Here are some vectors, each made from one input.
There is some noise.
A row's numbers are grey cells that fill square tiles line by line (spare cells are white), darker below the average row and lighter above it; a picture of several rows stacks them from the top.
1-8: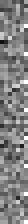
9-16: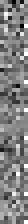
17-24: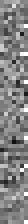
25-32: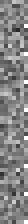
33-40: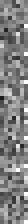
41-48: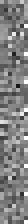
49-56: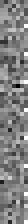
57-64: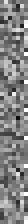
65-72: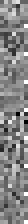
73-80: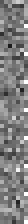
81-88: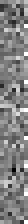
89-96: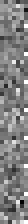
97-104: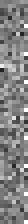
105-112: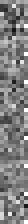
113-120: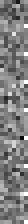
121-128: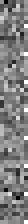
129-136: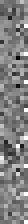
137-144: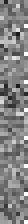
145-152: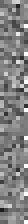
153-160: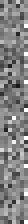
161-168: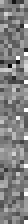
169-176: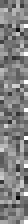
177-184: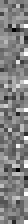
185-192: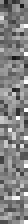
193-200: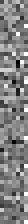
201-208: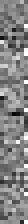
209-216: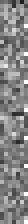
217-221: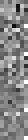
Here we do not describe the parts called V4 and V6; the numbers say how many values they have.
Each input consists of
a point on a 5-point line and a value of V6, together with either a point on a 5-point line and a true/false value, or a value of V4.
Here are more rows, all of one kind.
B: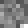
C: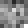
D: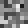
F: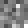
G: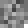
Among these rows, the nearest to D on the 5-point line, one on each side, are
C and F.
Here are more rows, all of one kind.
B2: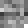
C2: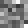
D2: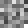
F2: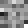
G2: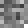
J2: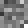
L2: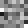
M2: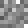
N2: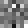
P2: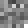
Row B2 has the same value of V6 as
C2 and L2.
